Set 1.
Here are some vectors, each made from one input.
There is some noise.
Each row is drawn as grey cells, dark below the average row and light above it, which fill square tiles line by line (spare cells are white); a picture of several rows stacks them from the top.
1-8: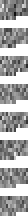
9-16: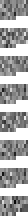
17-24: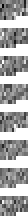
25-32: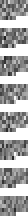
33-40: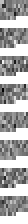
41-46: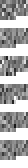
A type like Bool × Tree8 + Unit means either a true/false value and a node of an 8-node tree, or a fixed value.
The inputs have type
Bool × Line3 × Line4.
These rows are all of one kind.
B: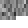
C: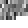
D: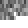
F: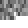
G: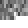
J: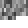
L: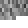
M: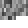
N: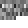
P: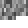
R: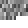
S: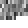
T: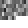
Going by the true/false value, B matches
L and T.
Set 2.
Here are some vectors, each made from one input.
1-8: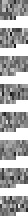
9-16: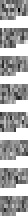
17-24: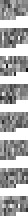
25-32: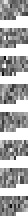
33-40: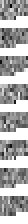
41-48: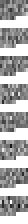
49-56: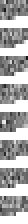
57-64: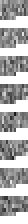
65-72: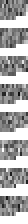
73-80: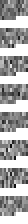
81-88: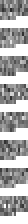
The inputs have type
(Bool × Bool × Bool + Unit) × Line3 × Line4.
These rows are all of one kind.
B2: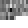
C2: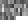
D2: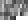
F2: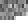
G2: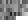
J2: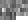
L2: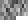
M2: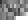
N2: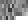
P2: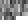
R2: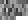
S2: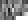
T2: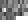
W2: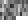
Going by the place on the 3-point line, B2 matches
G2, J2, M2 and T2.
